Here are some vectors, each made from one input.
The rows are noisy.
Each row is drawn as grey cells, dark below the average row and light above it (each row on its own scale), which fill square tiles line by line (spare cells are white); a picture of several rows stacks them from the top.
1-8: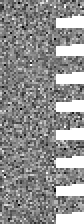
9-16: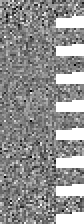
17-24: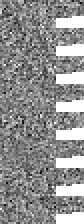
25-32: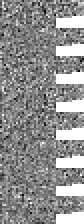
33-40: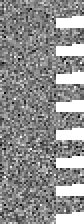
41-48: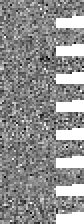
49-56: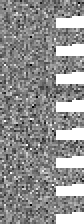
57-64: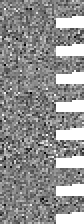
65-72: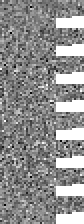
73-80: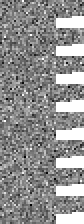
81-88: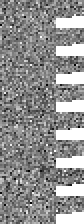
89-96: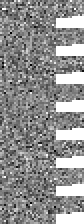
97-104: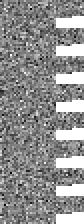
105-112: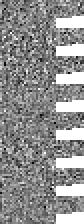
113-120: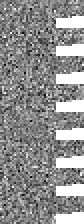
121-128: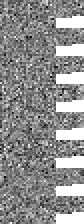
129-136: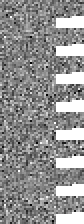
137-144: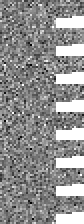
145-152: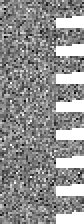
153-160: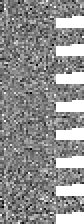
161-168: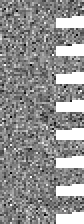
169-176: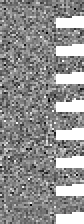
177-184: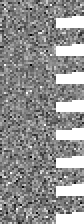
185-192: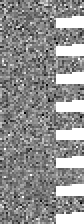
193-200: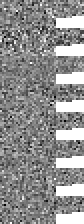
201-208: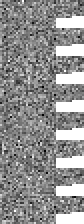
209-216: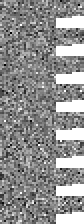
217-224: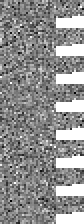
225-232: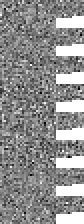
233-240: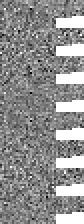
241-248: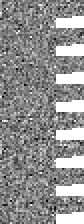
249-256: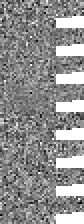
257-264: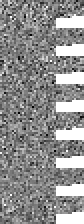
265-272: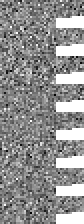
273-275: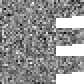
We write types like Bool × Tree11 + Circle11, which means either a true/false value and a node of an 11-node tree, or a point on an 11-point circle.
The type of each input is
(Line9 + Line12 × Line12) × Line12 × Line12.
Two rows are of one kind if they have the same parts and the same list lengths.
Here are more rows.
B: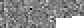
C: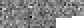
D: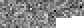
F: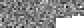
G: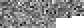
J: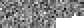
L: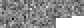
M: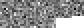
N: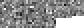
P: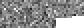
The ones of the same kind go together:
B, C, F, N, P
D, G, J, L, M

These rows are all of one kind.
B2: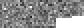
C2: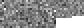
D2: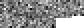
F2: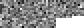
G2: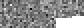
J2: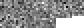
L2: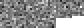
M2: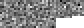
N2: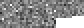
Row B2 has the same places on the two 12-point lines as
L2, M2 and N2.
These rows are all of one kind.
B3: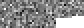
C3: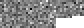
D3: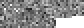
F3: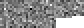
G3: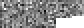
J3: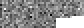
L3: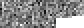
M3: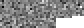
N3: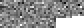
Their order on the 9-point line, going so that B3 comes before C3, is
J3, L3, G3, B3, D3, F3, C3, M3, N3.
